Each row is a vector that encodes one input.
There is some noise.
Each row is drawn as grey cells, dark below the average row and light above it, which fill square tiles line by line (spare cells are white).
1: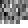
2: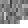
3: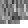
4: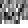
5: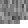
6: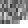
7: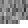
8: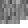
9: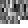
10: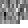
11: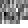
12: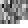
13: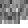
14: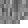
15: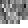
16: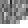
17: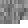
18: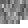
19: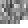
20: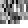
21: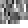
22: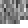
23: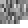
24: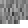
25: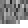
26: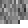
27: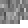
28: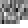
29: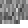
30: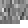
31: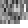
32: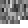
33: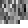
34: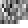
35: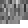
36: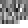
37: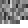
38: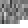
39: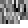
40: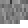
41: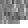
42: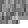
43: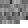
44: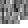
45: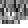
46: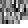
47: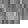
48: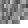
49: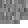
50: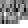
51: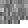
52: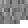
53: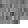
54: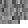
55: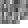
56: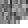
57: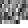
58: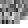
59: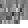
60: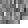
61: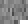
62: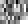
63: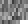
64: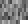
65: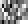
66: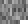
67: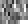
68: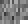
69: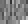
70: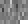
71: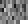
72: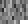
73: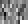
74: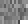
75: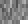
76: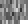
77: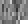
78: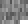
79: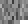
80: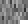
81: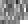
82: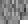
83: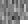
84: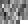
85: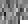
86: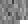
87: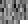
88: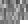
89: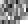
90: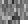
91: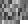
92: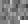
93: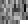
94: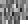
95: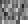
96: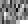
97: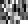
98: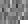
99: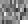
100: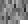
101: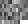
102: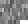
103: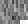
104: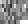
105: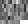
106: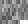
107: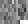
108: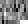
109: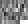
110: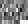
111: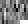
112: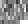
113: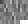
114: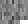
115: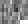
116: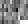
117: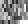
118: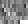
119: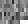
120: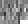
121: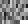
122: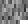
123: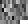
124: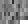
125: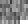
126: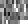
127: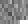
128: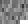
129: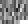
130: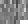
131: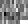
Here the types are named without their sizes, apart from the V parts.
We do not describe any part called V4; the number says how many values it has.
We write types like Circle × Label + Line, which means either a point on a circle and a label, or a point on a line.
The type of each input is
Line × (Line + V4).
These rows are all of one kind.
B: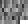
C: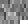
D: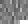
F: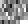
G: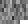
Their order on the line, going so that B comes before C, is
B, D, G, C, F.
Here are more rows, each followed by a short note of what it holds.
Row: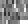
a point on a line and a value of V4
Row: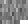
a point on each of two lines
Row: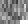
a point on a line and a value of V4
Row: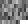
a point on each of two lines
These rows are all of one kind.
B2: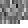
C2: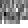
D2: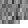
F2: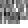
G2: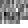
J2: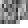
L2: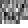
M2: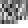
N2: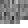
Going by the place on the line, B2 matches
D2, G2 and L2.
